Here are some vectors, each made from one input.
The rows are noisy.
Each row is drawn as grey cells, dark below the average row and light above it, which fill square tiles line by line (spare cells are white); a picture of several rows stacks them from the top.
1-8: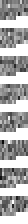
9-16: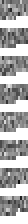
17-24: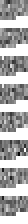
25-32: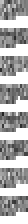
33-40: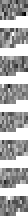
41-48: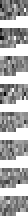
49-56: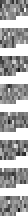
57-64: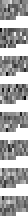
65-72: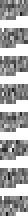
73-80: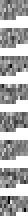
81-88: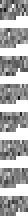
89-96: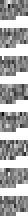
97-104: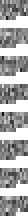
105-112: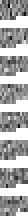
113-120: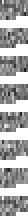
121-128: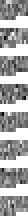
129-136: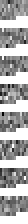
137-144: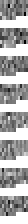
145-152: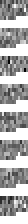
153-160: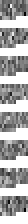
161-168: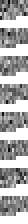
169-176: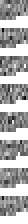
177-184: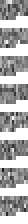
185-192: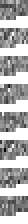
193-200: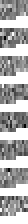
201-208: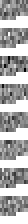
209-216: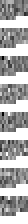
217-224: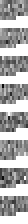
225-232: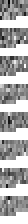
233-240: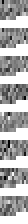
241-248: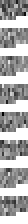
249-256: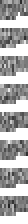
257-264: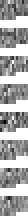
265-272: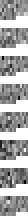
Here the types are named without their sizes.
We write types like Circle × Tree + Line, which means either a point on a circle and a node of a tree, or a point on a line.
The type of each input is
Bool × Bool × Bool × Bool × Bool + (Circle + Unit) × Line.
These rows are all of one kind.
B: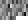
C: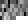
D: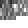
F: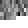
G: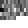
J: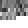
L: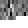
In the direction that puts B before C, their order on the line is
B, D, C, L, G, J, F.
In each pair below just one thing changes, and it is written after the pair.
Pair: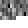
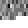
the place on the line
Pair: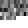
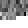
the place on the line
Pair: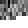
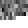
the place on the line
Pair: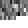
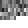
the place on the circle
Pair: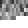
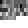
the place on the line
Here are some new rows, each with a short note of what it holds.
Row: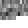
five true/false values
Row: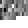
a point on a line
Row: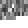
a point on a line
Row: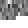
five true/false values
